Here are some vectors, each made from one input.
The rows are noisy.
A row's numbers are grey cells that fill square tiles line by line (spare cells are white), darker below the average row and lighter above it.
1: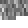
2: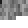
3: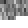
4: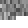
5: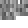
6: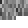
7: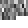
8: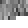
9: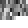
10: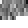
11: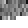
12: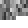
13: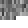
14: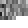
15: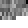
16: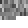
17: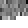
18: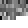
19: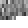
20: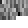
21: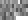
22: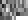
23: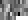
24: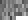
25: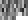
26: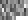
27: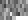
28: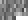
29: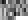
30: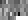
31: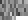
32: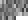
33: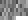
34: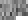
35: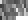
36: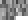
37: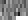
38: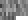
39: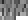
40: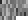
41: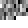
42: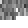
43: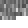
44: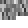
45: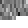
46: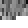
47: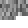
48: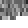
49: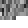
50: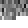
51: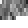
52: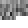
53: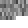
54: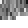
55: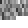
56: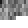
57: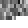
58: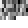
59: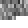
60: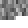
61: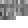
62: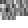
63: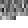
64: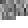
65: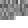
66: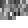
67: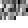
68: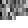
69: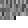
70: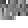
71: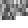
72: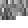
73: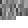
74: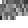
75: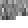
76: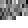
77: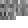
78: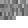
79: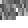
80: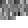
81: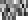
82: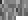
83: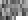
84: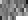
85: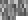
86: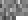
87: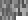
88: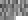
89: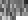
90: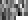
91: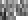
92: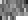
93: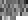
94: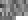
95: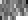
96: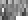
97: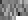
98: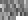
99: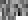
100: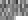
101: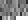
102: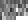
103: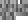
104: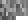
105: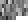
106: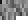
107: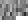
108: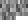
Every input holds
a list of up to two points on a 9-point line.
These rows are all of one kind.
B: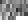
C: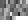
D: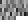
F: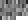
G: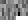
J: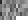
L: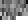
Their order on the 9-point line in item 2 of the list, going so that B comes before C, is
J, D, B, F, G, C, L.
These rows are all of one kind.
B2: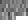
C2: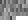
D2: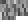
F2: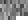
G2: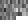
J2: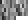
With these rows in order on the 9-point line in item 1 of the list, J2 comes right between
B2 and C2.
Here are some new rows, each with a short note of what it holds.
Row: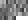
a list of one item
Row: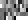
the empty list
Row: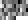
the empty list
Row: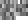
a list of one item
